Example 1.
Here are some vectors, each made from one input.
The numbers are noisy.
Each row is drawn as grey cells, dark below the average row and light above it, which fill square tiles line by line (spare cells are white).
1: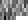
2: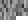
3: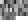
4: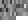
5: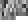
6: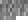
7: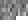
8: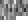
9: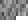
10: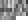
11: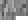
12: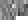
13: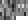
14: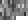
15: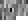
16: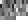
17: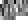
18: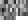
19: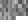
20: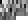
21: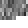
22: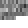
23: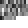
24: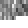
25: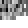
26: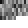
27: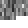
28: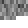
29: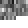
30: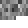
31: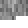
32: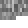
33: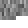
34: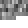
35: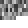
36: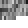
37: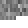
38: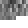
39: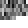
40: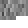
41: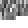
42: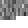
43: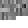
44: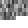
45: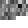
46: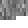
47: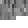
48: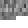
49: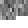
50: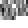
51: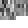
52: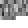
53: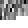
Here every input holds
a point on an 8-point line.
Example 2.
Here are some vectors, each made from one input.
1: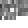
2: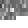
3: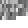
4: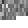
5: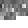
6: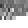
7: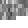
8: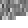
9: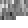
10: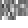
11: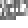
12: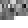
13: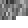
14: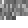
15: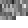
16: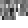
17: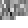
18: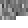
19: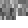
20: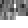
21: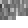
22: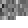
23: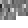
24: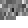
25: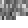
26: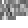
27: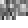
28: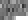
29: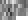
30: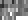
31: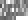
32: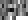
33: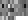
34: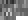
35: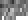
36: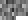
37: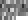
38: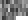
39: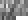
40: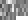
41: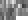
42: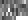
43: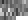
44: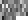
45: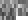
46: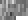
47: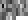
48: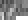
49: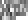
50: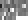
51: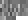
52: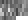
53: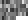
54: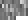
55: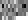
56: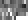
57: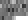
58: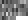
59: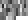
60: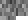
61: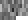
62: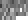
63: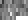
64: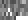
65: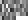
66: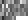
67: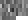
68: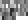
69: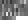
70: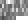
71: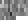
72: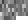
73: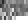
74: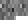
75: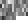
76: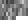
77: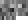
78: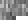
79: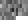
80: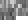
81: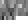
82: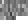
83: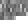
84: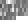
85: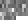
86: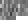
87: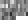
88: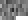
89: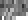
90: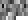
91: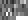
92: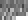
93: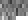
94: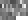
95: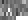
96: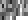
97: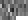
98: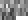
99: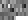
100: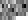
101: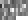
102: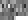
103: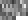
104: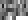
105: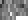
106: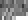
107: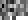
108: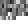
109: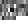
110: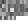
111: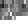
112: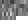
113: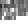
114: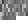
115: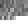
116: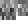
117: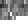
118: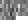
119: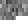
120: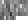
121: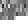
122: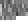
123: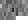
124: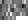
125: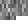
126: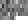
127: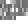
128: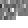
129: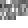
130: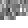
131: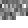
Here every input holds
either a fixed value, or four true/false values.
